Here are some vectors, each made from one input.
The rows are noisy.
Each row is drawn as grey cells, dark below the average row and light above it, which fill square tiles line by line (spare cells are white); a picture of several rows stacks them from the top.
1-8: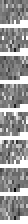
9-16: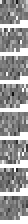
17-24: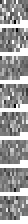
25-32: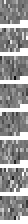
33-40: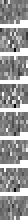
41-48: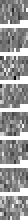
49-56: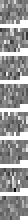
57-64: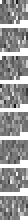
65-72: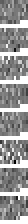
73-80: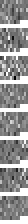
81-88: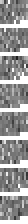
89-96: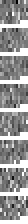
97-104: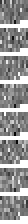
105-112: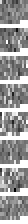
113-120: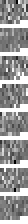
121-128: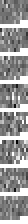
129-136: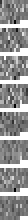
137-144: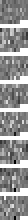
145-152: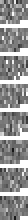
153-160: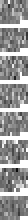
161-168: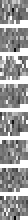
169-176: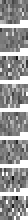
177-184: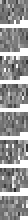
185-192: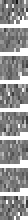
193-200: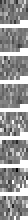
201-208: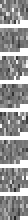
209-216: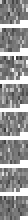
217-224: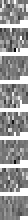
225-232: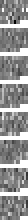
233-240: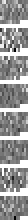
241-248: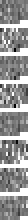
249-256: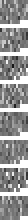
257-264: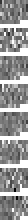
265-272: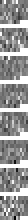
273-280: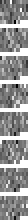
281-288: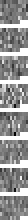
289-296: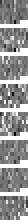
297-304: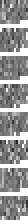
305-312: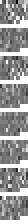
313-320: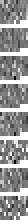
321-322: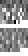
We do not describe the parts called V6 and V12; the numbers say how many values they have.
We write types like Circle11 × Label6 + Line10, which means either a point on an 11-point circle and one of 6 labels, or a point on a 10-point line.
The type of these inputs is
(Line4 + Line7) × (Line8 + V6) + V12.
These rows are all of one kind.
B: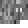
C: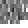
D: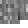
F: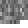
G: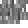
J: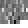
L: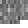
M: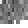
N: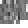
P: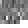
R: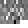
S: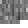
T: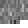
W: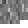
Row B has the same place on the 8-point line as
G, N and S.
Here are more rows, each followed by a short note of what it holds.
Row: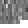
a point on a 7-point line and a value of V6
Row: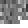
a point on a 7-point line and a value of V6
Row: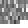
a point on a 7-point line and a point on an 8-point line
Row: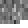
a value of V12
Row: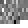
a point on a 4-point line and a point on an 8-point line
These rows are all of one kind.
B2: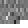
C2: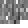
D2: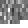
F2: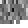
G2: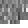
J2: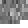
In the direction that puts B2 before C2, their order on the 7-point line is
J2, D2, G2, B2, F2, C2.
